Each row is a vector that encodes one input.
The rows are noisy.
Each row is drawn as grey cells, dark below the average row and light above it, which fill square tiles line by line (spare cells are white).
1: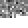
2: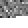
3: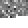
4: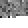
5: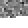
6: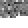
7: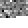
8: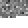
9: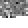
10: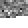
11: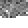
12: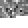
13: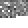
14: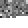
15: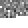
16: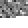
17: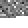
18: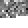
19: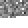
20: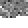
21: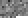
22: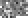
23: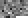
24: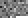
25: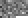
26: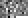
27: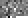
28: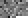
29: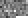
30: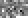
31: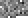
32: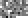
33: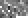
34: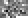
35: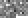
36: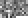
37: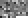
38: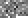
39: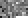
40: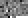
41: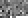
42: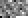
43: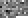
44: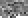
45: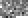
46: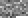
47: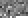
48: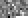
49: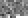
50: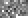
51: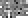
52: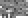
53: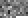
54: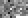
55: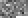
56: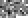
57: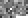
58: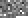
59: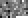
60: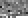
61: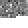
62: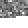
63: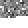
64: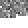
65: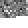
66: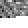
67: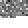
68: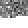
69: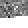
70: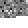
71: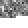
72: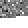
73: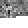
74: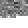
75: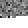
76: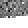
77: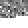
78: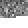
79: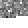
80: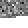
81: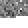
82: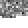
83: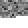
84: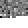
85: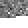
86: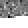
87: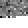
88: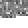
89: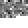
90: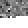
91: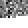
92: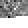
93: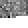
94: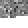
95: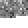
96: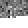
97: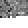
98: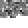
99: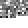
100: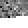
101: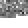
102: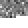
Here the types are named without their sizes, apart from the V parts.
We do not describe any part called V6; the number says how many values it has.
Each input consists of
a point on a line, together with either a point on a line, or a value of V6.
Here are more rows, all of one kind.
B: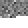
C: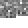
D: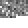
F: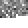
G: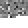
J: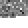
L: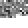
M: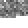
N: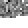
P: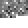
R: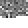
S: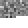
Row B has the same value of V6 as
G, N and R.
